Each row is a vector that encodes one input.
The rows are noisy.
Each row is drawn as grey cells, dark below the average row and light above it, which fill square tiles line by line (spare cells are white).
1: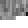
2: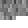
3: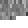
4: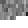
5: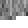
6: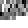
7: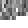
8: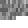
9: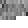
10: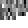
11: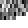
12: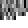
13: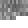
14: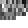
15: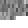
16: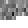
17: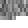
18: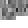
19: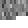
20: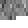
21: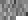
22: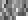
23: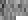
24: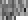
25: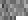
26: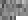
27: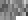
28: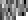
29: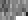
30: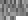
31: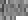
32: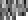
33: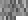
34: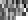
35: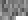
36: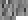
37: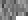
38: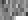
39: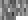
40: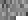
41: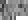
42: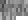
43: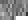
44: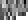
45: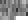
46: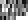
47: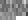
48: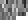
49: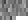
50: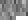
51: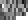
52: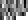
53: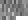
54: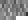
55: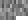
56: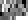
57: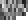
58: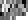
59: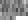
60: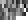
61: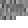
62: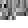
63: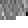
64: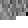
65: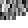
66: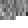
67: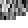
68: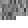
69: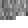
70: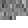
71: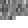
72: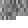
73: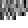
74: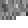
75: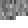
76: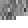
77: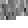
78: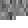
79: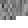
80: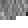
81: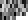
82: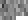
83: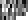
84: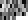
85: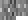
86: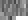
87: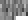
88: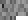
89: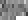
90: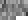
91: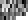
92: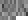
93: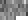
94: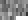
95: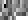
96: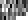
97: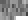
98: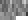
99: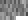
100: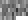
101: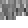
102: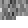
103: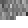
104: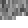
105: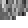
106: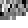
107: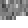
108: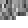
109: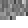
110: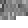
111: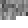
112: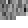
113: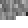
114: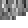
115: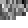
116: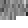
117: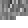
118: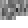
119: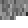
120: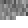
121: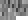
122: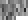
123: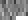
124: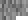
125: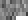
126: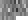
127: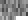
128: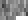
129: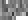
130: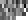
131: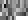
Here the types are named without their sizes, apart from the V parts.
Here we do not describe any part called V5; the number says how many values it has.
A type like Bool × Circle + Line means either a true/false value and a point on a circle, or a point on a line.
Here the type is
Bool × Bool × Bool × Bool × V5 + Tree.
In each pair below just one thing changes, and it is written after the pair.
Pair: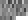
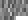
one of the four true/false values
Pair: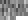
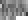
one of the four true/false values
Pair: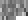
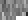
the value of V5
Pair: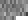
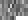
the value of V5
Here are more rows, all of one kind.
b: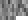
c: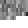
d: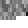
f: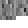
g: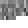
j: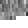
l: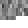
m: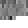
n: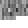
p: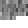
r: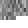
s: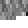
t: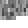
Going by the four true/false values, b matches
d, g, l and s.
